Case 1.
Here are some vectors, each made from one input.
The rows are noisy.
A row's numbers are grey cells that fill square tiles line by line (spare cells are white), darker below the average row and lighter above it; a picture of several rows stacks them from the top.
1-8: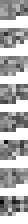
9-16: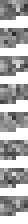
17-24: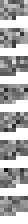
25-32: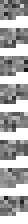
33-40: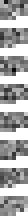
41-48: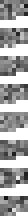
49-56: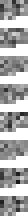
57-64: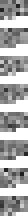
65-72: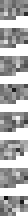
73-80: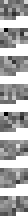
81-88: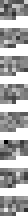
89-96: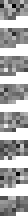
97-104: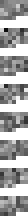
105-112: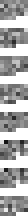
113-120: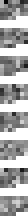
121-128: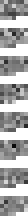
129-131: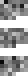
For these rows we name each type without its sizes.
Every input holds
a label.
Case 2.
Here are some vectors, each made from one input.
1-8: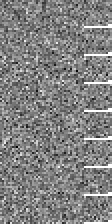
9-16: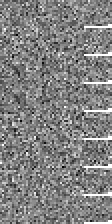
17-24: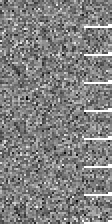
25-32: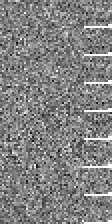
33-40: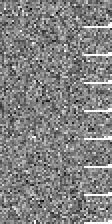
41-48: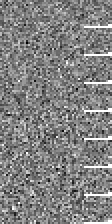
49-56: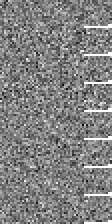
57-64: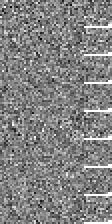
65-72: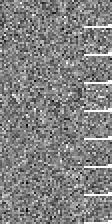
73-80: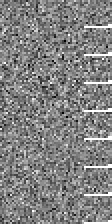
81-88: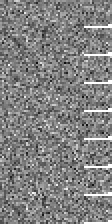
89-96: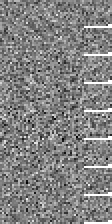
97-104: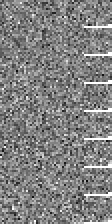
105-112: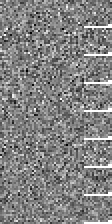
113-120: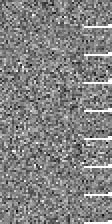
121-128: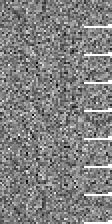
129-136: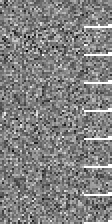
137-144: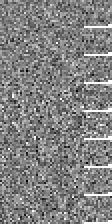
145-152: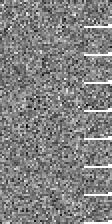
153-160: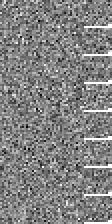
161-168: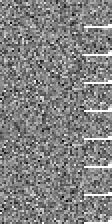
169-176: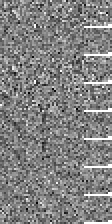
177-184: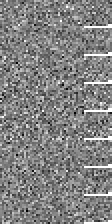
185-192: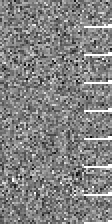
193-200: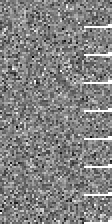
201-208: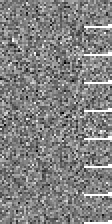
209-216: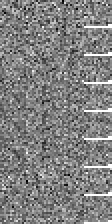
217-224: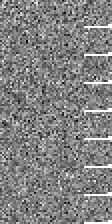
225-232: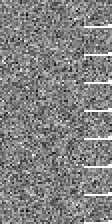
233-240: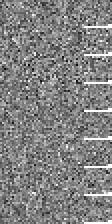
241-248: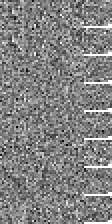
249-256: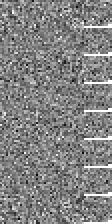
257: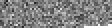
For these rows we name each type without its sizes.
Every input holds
a point on a line.
